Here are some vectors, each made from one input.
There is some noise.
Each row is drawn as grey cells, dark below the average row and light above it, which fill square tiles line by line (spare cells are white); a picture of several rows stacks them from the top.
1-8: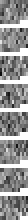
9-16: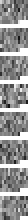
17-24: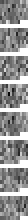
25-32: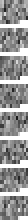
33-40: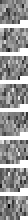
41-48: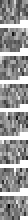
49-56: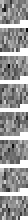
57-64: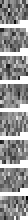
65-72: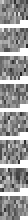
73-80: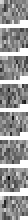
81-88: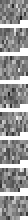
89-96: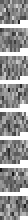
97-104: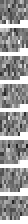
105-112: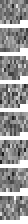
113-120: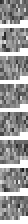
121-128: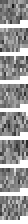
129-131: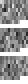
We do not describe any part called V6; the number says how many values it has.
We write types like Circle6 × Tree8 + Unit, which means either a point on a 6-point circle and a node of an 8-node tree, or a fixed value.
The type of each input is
Bool × V6 + List2(Line4).
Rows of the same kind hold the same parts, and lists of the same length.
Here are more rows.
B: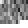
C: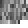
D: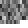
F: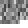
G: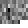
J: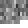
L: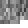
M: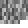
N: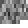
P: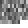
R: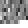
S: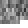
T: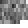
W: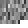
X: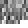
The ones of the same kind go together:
B, F, J, L, R, S
C, M, W, X
D
G, N, P, T

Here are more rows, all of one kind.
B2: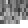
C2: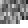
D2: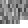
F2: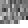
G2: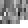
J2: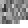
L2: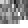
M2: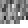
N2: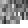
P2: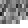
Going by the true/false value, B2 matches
D2, G2 and P2.
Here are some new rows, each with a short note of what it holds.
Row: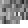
a true/false value and a value of V6
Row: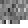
a list of two items
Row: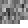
a list of two items
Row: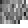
a list of one item
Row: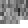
a true/false value and a value of V6
